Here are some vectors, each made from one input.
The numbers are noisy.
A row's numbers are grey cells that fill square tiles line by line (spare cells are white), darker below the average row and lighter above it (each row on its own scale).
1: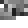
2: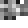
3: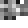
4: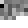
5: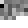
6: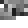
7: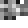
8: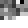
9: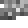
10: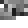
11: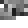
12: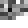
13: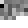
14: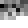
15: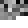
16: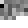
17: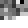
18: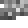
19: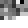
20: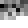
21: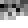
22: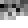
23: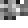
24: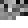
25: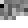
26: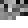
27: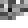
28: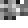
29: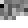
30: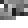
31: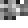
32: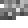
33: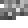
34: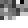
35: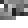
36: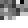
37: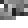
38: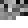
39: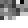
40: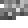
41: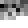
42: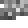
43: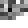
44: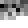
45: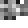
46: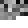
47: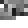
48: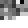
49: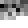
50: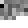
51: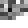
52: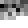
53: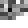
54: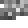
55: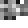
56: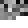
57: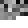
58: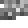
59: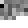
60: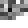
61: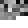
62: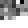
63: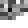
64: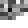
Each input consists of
three true/false values.
